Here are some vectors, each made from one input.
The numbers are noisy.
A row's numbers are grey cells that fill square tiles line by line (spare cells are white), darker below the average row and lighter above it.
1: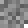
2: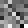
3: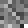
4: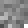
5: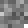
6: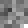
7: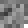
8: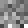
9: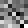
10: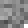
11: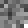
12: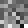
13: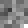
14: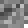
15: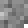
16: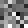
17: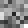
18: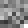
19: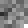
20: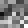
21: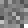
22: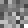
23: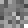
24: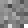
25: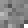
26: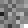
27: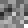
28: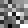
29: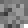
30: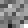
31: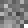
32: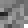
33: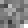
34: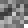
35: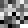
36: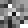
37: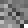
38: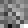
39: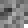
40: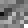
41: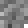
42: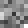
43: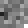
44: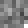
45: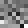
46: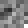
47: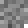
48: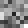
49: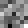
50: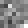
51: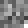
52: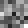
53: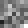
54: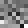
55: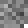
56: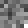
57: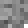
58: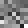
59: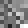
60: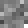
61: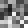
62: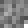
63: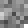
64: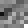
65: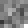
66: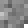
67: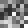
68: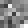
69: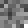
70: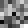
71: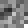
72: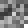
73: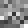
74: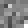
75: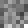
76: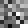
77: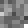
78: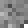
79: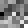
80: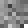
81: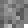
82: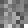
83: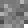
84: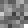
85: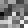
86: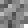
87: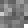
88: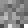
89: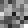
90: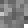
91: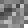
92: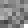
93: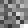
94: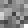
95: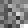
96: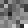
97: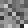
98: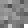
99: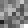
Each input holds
either one of 5 labels and a true/false value, or a list of up to three points on a 4-point line.
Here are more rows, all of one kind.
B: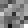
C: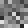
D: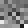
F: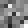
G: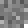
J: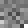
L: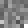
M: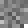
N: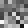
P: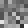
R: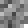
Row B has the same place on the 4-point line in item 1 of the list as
D, J and R.
